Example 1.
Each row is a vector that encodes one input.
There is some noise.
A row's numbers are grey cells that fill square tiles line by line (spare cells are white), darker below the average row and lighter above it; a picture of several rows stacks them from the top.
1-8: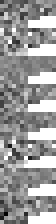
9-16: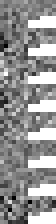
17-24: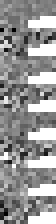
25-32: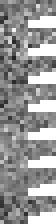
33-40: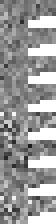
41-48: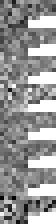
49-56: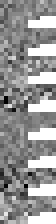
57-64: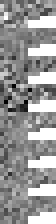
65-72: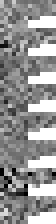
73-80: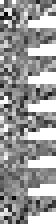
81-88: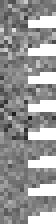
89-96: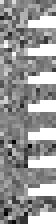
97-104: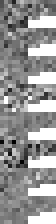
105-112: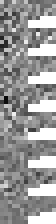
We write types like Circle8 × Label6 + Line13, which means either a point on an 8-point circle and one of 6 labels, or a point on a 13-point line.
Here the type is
Line8 + Line12.
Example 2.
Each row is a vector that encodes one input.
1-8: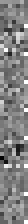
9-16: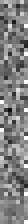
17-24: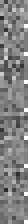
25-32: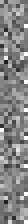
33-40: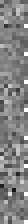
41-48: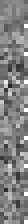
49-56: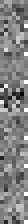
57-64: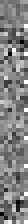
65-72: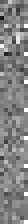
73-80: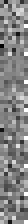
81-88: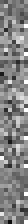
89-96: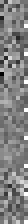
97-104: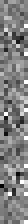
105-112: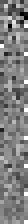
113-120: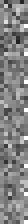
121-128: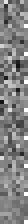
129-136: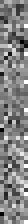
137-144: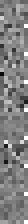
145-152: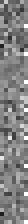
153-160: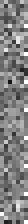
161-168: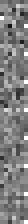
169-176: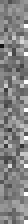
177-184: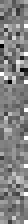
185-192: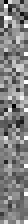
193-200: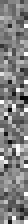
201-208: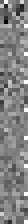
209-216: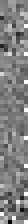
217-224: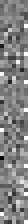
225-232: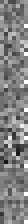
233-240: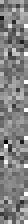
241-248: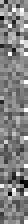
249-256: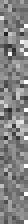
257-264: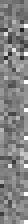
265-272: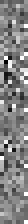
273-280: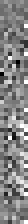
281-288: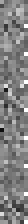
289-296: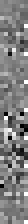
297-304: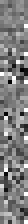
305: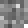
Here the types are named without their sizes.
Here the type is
Circle + Line.
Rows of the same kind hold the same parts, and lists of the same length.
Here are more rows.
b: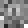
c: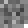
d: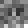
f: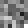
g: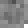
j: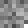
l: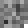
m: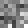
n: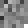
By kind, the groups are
b, f, l
c, d, g, j, m, n

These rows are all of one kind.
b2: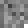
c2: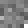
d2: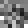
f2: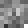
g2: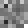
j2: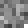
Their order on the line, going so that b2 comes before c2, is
b2, c2, j2, f2, d2, g2.
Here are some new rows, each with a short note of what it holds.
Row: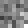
a point on a circle
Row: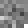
a point on a line
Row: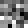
a point on a line
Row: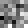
a point on a circle
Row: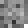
a point on a line
